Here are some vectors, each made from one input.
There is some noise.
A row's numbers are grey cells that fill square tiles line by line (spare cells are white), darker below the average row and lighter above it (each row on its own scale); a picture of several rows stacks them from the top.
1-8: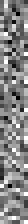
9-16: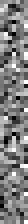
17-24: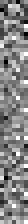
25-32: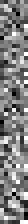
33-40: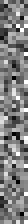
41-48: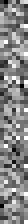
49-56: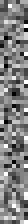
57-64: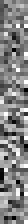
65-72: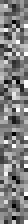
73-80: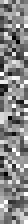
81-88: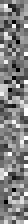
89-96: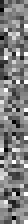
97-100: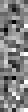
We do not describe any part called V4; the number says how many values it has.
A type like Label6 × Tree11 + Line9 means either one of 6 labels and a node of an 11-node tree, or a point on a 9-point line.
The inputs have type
List2(Line5 × V4).
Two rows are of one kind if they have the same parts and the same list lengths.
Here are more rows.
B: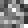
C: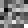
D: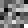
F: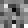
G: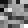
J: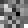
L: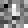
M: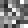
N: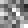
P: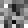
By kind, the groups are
B, G, L, M, N
C, D
F, J, P

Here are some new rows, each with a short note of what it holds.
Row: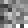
a list of two items
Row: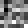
the empty list
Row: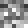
a list of two items
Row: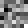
the empty list
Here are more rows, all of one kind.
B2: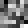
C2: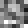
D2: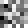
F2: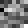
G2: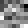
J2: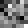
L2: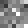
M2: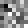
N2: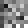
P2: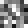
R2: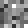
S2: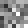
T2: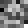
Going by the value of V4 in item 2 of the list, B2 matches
C2, P2 and R2.
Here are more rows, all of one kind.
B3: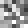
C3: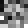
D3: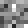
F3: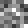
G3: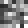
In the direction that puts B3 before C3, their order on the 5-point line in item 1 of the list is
B3, D3, G3, F3, C3.
